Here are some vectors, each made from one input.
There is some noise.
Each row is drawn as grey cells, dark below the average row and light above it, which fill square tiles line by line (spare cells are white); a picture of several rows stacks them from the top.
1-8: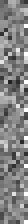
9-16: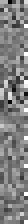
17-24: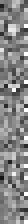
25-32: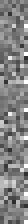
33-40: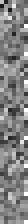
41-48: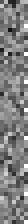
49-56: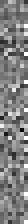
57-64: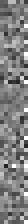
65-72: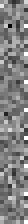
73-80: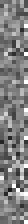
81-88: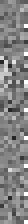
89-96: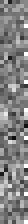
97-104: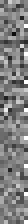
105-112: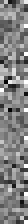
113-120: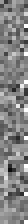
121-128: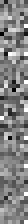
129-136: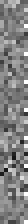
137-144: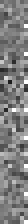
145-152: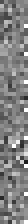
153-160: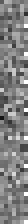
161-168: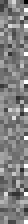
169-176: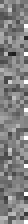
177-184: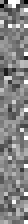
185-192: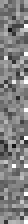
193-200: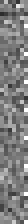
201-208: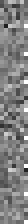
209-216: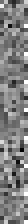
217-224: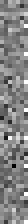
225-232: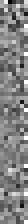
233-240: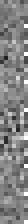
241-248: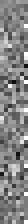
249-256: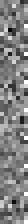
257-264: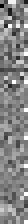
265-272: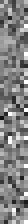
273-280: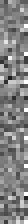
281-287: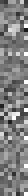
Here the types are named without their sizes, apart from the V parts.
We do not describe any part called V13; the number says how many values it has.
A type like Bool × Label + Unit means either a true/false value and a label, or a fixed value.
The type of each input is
Bool × V13 + Circle + Unit.
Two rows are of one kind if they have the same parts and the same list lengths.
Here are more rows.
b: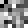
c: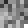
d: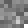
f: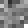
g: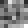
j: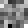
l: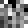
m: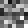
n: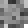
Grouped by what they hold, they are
b, c, d, f, l, m
g, j
n

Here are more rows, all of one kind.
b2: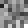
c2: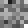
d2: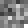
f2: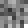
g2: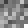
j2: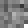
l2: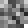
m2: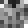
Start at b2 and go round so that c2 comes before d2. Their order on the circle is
b2, g2, m2, c2, d2, f2, l2, j2.
